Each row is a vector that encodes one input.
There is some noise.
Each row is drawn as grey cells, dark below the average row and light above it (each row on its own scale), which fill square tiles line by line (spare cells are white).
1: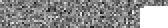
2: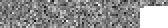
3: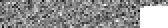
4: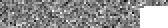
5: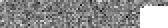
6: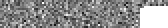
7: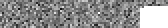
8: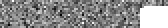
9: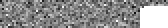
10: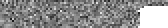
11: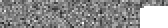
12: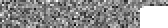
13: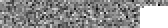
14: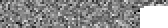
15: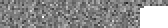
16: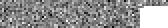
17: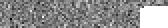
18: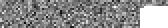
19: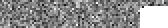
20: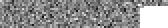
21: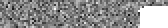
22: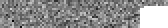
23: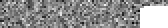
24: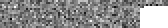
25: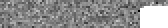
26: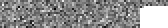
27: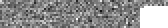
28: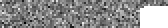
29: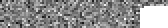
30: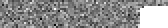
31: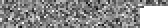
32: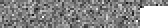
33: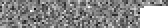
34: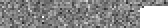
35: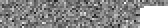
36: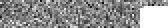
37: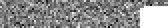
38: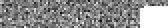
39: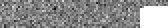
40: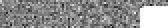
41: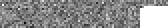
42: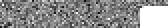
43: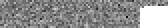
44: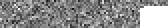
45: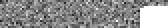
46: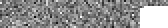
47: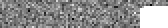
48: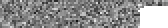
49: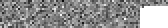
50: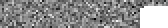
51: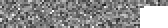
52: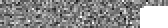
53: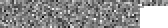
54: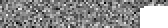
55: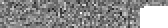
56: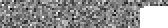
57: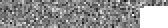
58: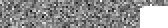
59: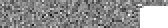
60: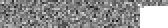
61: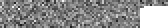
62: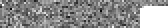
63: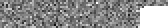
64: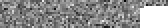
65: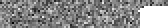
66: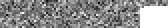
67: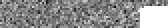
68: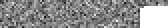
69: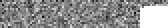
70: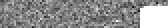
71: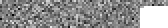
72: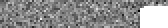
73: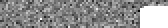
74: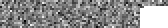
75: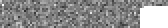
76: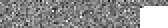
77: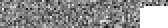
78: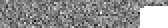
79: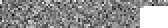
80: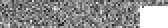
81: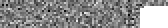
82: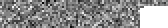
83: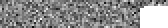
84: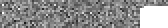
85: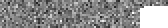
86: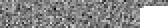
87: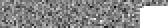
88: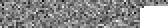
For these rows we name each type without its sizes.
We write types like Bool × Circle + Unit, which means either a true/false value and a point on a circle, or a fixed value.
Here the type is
Bool × (Tree + Unit).
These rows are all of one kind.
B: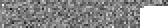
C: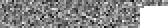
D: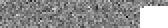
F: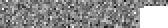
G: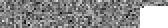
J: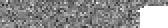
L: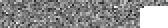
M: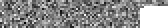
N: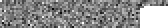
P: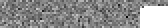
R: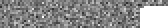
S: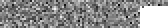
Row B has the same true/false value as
F and R.
